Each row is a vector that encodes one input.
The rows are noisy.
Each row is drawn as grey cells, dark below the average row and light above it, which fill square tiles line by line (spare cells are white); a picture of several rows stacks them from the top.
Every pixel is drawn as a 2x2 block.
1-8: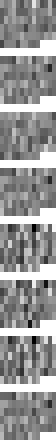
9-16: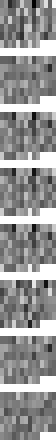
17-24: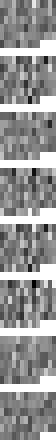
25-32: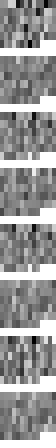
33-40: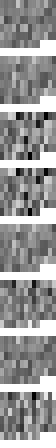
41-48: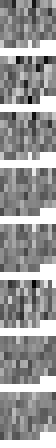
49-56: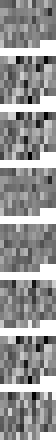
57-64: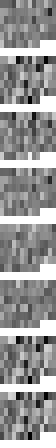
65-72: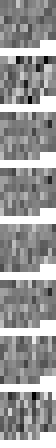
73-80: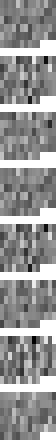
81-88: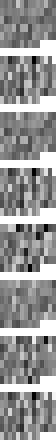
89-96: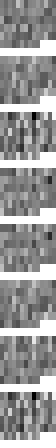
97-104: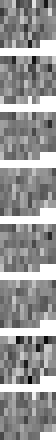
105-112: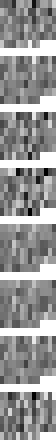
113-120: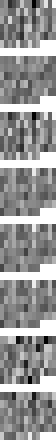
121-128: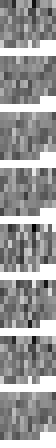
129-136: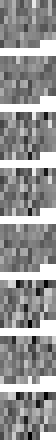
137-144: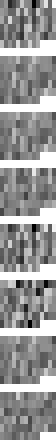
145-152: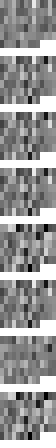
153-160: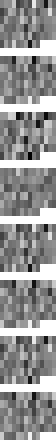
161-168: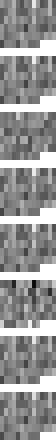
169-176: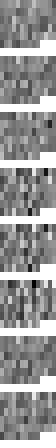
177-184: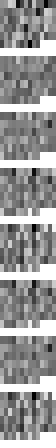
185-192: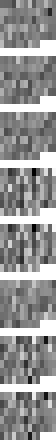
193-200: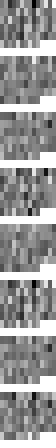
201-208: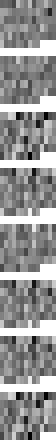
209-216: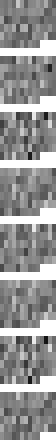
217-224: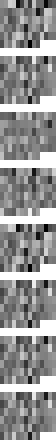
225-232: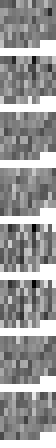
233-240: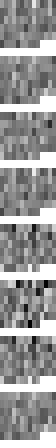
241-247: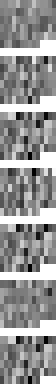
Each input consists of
a point on an 8-point line.
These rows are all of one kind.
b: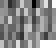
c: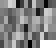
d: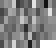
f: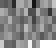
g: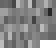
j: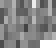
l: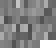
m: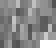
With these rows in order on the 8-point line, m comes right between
j and l.
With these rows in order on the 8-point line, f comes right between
b and g.
